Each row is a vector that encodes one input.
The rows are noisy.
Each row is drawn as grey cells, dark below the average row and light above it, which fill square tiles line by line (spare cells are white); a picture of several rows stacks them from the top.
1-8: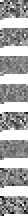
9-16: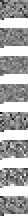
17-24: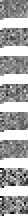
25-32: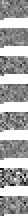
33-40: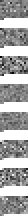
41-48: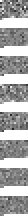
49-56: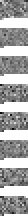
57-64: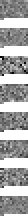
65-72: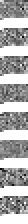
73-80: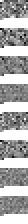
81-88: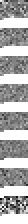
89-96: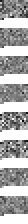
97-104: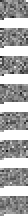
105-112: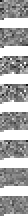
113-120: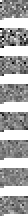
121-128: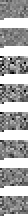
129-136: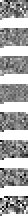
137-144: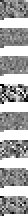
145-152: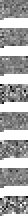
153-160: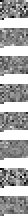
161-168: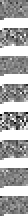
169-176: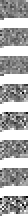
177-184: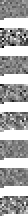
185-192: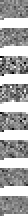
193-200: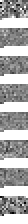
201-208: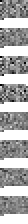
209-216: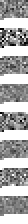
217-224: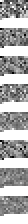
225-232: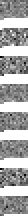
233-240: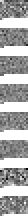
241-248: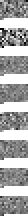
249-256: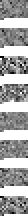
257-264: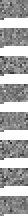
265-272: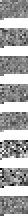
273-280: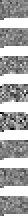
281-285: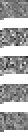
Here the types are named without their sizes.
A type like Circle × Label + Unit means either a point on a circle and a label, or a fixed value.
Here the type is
Bool × (Label × Line + Tree).
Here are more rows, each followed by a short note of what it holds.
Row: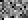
a label, a point on a line and a true/false value
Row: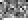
a label, a point on a line and a true/false value
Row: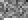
a label, a point on a line and a true/false value
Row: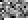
a label, a point on a line and a true/false value
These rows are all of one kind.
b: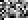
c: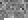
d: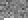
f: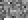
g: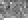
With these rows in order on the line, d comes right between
c and g.
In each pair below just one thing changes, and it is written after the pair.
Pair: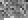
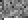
the true/false value
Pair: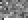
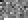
the true/false value
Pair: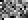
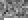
the place on the line
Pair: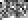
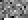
the true/false value
